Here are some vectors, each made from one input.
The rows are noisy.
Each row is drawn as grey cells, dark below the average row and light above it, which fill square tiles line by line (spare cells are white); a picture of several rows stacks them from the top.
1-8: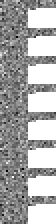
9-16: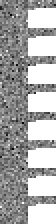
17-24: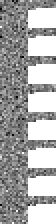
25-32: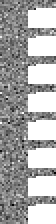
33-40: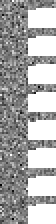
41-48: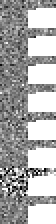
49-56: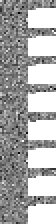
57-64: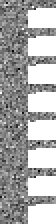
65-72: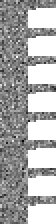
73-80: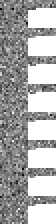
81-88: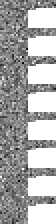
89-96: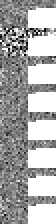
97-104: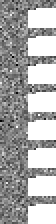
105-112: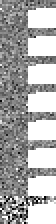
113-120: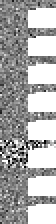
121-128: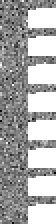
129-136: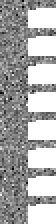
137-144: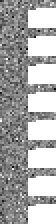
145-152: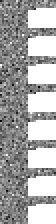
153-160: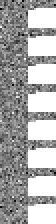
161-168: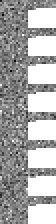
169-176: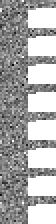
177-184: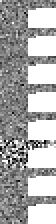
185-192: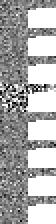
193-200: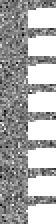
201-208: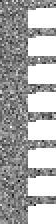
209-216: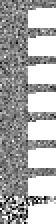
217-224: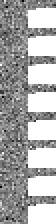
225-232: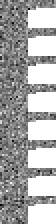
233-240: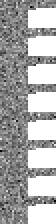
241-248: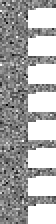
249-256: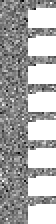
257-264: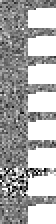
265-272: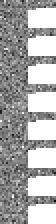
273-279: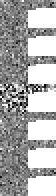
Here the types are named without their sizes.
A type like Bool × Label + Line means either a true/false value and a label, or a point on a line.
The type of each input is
Label × Label × Label × Label × Line × Line + Unit.
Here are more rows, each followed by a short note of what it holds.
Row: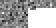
four labels and a point on each of two lines
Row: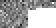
four labels and a point on each of two lines
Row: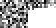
a fixed value
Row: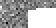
four labels and a point on each of two lines
